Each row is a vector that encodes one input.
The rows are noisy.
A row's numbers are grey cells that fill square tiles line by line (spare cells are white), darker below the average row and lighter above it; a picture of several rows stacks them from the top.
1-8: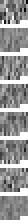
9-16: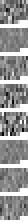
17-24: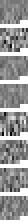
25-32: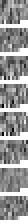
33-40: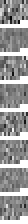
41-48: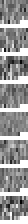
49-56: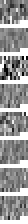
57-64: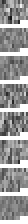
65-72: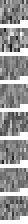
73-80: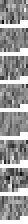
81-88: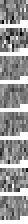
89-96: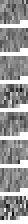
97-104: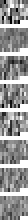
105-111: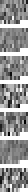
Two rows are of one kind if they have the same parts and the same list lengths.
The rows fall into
2 kinds.
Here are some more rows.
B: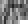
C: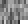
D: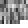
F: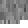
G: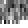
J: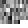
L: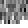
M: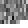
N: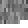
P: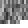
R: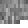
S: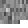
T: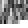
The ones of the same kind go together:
B, C, J, L, P, S
D, F, G, M, N, R, T

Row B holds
a point on a 9-point line.
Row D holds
a point on an 8-point circle, a point on a 9-point line and a true/false value.
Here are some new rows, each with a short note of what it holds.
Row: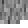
a point on a 9-point line
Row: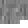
a point on a 9-point line
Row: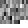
a point on an 8-point circle, a point on a 9-point line and a true/false value
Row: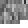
a point on an 8-point circle, a point on a 9-point line and a true/false value
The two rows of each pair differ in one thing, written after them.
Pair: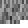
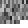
the place on the 8-point circle
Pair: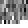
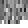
the place on the 8-point circle
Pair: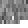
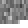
the true/false value
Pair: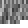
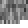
the place on the 8-point circle
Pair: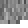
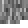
the place on the 8-point circle
